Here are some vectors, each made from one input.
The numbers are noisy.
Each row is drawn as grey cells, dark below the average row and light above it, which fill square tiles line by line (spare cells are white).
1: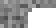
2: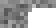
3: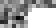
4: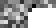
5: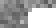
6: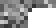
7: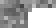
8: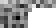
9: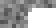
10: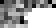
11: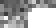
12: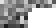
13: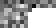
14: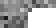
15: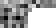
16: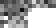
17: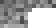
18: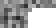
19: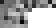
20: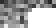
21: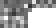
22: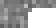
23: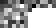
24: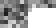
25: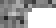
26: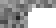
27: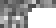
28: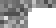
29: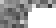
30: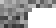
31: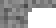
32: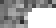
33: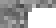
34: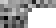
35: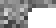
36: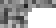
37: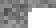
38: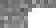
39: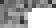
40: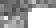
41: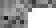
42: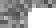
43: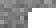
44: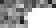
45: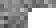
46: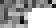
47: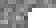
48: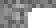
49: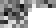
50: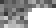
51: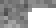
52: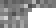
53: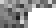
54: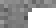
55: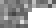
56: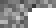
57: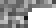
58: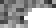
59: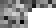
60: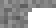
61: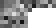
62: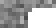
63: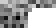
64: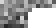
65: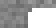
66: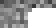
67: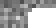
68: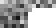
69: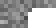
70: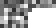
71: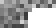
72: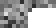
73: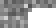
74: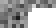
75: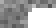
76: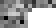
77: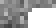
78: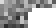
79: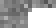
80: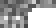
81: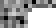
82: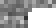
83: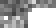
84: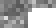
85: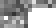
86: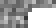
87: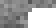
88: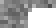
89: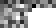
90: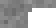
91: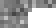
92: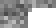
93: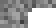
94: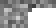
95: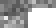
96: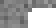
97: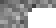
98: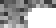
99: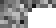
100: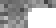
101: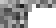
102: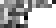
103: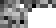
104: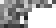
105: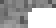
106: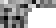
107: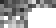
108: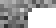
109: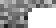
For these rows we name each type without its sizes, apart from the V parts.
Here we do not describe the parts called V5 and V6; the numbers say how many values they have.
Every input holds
four true/false values and a value of V5, together with either a point on a line, or a value of V6.
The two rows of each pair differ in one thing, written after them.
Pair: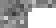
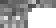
the place on the line
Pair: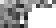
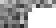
the place on the line
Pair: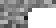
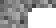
the place on the line
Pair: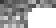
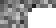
the place on the line
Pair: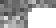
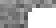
the place on the line
